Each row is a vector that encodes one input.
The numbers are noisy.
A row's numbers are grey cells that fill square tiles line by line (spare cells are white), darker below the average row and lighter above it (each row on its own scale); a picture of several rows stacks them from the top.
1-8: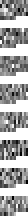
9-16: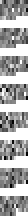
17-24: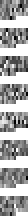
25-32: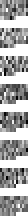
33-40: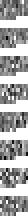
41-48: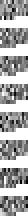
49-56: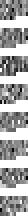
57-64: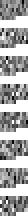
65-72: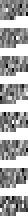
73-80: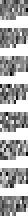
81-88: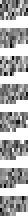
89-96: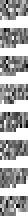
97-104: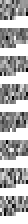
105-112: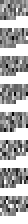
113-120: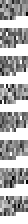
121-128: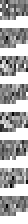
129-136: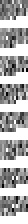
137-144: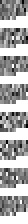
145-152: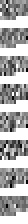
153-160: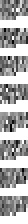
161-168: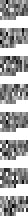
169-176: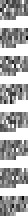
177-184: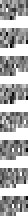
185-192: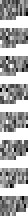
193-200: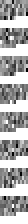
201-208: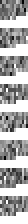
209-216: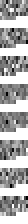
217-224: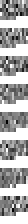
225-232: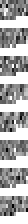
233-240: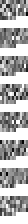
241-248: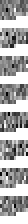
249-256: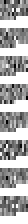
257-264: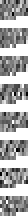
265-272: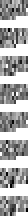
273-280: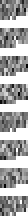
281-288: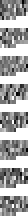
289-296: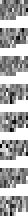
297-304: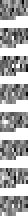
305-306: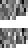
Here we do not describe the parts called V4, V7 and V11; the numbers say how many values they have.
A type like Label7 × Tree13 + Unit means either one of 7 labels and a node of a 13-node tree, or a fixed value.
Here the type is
(Bool × Bool × Bool × V4 × V7 × V11 + Line10) × (Circle5 + Unit).
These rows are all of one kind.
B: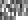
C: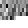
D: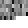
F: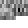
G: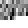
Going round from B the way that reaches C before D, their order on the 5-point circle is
B, F, C, G, D.
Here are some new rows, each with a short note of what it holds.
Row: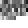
three true/false values, a value of V4, a value of V7 and a value of V11
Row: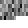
a point on a 5-point circle, three true/false values, a value of V4, a value of V7 and a value of V11
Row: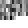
a point on a 5-point circle, three true/false values, a value of V4, a value of V7 and a value of V11
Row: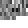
a point on a 5-point circle and a point on a 10-point line
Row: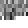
a point on a 5-point circle, three true/false values, a value of V4, a value of V7 and a value of V11
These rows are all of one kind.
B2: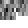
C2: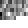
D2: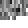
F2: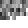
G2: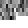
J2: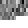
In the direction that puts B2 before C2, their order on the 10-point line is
B2, G2, C2, D2, F2, J2.
